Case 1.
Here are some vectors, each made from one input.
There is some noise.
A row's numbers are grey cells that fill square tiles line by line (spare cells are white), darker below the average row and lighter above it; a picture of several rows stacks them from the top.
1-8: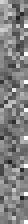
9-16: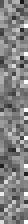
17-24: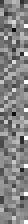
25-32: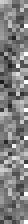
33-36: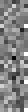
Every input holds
one of 5 labels.
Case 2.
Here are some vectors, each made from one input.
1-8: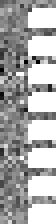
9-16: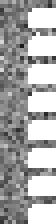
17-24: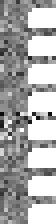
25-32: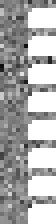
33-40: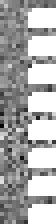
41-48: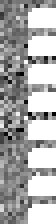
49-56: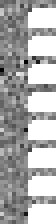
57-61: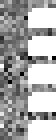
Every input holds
a node of a 10-node tree.
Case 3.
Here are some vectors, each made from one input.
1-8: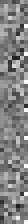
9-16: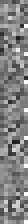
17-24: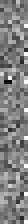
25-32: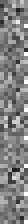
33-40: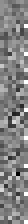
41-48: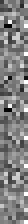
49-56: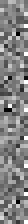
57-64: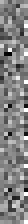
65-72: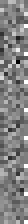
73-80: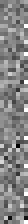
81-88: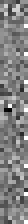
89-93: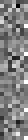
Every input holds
a node of a 16-node tree.
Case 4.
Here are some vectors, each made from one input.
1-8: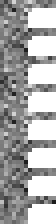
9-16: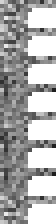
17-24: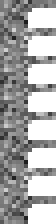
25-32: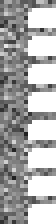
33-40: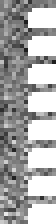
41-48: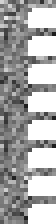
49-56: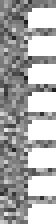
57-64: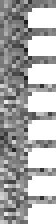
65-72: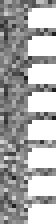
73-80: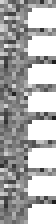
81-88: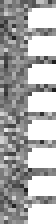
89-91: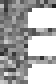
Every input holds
one of 5 labels.
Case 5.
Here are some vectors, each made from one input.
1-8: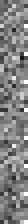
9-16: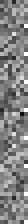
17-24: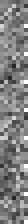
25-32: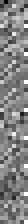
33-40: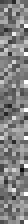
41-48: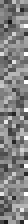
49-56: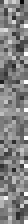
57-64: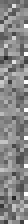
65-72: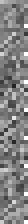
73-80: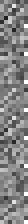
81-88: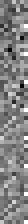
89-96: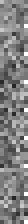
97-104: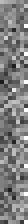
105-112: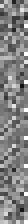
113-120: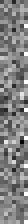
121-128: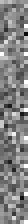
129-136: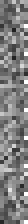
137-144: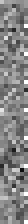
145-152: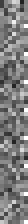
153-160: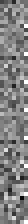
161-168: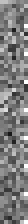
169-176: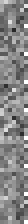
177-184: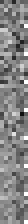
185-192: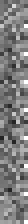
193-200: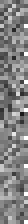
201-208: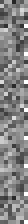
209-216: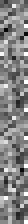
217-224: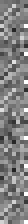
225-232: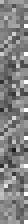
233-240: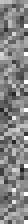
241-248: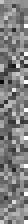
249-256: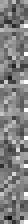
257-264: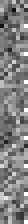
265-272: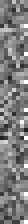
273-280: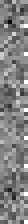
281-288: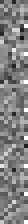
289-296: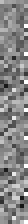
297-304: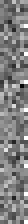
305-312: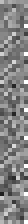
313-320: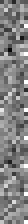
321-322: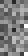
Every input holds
one of 5 labels.
